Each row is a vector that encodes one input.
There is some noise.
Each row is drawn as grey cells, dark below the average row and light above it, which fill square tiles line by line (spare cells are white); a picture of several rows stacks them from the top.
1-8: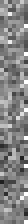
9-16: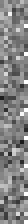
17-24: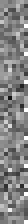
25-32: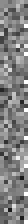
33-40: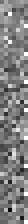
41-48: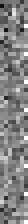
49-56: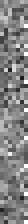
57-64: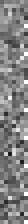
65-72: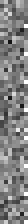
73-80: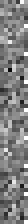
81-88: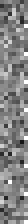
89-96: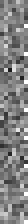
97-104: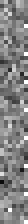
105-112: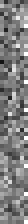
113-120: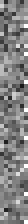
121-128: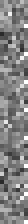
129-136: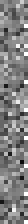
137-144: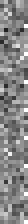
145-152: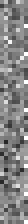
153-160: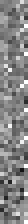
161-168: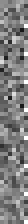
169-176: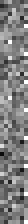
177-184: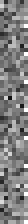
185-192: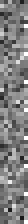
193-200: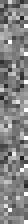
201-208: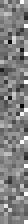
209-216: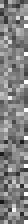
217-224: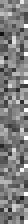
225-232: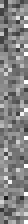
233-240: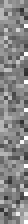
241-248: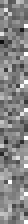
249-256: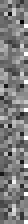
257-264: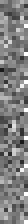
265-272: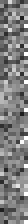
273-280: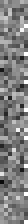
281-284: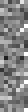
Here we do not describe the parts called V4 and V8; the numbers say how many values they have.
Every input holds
either a point on a 9-point circle and a value of V8, or one of 10 labels and a value of V4.
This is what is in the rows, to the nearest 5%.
About 45% of them hold a point on a 9-point circle and a value of V8. The rest hold one of 10 labels and a value of V4.
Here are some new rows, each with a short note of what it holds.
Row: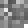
one of 10 labels and a value of V4
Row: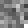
one of 10 labels and a value of V4
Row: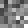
a point on a 9-point circle and a value of V8
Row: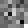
a point on a 9-point circle and a value of V8
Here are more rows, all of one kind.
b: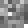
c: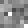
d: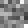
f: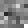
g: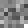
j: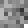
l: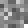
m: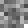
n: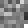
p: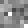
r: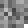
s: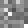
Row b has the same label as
c, g, p and s.
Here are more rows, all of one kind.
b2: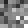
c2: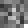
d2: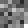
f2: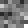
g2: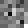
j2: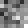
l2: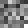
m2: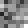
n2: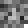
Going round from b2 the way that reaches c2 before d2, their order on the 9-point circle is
b2, l2, n2, c2, g2, d2, f2, m2, j2.
